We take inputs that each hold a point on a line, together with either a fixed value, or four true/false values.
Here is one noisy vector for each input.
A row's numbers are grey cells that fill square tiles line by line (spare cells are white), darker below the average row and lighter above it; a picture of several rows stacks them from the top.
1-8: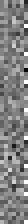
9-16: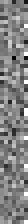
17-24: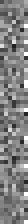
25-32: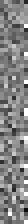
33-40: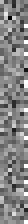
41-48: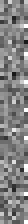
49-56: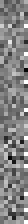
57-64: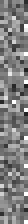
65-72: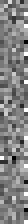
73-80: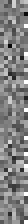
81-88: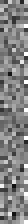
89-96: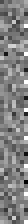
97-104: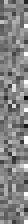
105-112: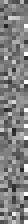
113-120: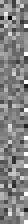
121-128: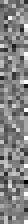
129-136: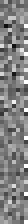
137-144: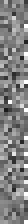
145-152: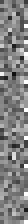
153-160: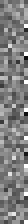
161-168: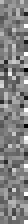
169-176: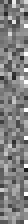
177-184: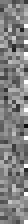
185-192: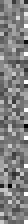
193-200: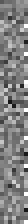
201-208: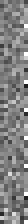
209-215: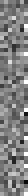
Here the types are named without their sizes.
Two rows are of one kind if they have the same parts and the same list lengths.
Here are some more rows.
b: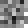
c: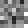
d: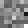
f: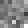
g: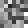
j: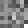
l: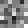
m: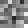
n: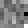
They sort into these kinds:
b, c, g, l, m
d, f, j, n

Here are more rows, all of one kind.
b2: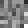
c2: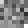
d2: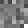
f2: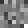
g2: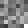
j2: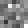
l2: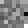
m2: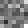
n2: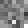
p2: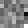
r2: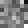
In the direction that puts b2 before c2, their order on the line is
g2, b2, r2, f2, d2, j2, m2, n2, l2, p2, c2.
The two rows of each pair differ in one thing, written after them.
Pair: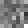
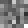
one of the four true/false values
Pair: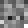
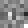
the place on the line
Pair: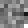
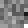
one of the four true/false values
